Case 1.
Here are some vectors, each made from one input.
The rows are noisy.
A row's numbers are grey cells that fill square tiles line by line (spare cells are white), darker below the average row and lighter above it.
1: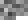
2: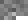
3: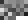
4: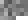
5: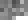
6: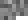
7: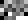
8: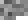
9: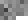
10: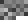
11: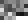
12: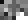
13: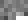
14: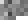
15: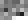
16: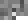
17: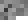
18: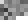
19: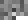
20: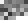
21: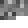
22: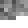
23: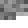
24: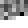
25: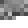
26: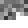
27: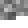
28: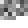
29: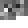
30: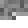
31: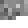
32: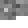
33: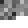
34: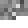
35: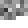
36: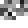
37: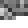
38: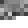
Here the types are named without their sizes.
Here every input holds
either a label, or three true/false values.
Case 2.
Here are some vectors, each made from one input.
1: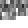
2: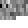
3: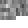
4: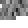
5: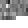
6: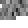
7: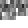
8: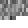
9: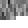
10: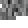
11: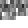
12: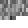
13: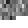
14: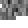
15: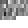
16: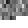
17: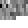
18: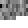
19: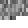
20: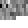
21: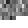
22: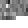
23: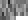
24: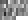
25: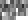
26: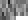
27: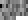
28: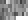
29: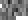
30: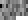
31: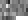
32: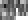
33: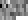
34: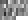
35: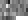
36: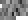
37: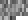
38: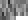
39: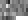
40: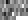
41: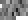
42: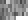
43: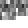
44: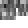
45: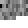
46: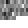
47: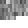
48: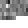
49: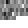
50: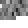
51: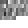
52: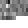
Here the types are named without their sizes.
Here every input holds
a label and a true/false value.
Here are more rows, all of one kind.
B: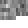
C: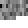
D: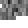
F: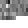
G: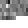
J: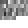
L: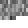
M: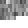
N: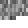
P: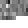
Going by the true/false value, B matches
J, L, M and N.
